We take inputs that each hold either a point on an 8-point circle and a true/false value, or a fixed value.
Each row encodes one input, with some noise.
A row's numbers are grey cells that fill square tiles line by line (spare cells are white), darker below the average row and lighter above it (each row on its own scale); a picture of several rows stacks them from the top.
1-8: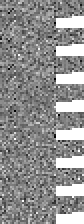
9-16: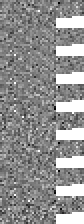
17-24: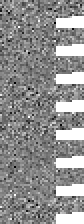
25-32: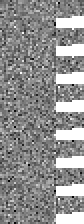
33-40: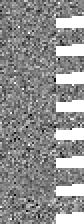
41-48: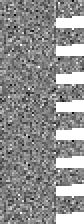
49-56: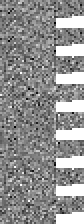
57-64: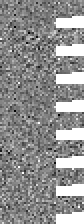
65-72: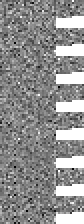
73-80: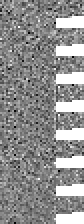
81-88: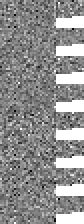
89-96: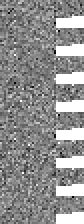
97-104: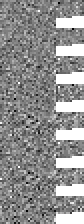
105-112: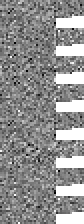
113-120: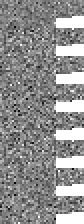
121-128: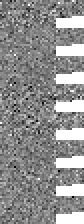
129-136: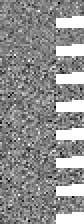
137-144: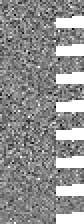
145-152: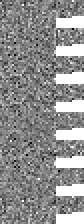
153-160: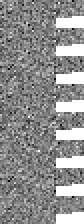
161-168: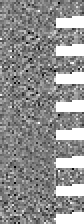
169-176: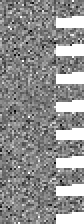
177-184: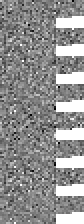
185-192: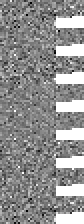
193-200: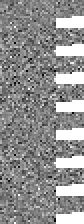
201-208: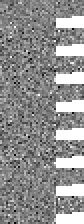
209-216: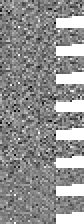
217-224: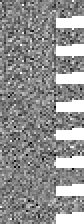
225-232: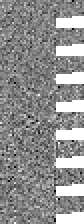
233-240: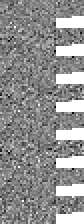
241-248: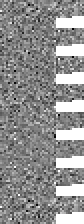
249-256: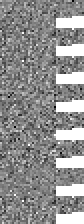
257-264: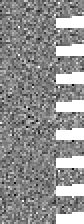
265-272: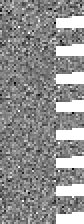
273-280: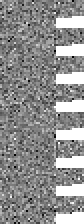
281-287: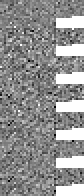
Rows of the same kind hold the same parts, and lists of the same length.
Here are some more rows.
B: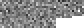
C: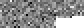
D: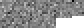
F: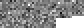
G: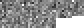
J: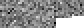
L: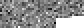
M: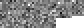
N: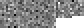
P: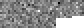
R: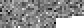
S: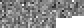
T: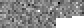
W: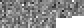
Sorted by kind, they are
B
C, D, F, G, J, L, M, N, P, R, S, T, W

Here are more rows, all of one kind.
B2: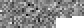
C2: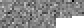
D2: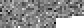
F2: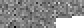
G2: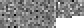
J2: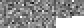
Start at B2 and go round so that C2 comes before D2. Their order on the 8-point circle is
B2, C2, D2, G2, F2, J2.
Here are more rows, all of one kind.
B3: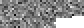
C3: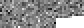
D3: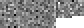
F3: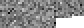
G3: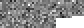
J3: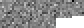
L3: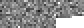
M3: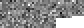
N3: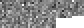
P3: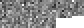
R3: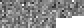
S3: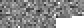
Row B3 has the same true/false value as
D3 and J3.
